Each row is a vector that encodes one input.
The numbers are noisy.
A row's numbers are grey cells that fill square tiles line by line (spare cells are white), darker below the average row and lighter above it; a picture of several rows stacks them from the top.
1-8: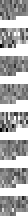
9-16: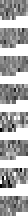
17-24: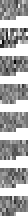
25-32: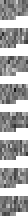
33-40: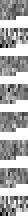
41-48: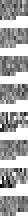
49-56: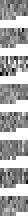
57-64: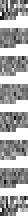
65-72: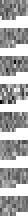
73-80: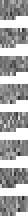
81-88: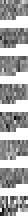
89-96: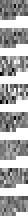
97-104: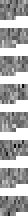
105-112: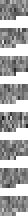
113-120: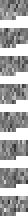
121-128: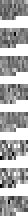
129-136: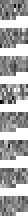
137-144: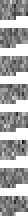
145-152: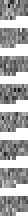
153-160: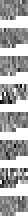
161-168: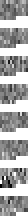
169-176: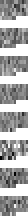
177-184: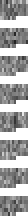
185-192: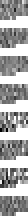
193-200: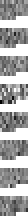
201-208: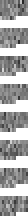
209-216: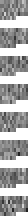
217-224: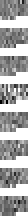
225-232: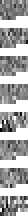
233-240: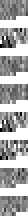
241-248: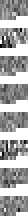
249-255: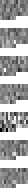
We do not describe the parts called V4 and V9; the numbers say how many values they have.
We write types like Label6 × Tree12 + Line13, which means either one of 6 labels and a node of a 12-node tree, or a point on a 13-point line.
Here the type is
Line5 × (Line7 × V9 + Line10) + V4.
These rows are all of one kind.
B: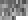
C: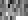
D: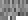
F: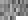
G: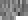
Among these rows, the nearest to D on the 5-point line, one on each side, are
F and G.
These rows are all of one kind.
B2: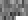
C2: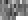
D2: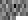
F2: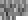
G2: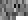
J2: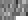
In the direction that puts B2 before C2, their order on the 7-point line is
F2, J2, B2, C2, G2, D2.
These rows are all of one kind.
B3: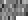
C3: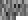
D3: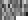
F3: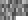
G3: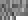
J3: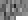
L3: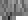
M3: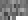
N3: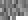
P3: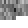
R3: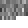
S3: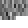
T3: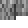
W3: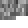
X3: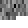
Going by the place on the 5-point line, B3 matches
F3, G3, R3 and W3.
